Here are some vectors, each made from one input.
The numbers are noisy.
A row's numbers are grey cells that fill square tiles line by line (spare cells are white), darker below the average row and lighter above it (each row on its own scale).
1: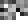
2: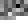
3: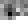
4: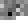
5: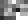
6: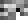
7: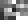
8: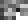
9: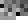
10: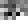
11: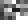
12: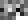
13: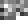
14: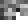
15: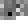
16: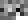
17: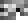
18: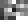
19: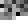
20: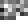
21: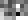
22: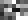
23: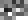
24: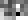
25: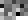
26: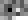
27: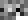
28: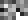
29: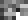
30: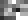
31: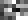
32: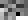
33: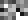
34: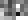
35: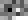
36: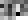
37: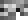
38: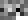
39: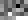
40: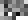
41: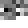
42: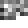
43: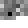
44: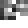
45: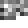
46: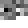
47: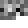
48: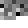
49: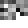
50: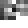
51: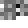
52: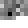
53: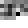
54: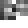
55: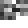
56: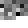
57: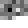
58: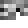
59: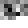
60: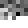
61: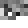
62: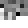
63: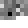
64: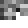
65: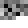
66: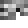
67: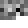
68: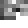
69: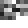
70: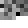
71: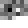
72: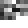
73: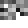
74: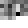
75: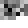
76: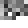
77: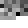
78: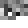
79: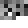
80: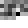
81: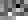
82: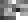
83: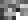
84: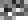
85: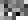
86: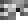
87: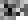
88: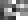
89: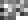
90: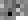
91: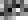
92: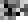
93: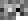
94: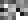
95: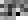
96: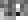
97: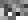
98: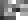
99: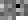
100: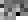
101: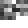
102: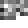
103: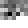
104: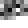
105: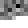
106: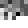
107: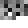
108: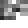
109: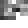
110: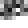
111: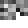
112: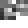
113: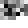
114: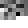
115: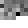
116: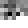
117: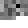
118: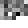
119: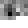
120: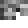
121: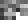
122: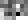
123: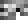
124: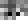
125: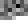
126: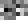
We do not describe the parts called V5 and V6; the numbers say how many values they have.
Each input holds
either a point on a 4-point line and a true/false value, or a value of V5 and a value of V6.
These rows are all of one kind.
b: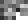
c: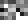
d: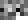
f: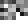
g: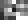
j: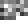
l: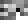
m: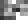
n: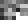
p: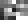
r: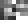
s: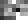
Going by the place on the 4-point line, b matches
c, f and n.
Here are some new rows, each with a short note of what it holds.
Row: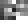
a point on a 4-point line and a true/false value
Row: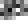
a value of V5 and a value of V6
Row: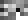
a point on a 4-point line and a true/false value
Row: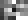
a point on a 4-point line and a true/false value
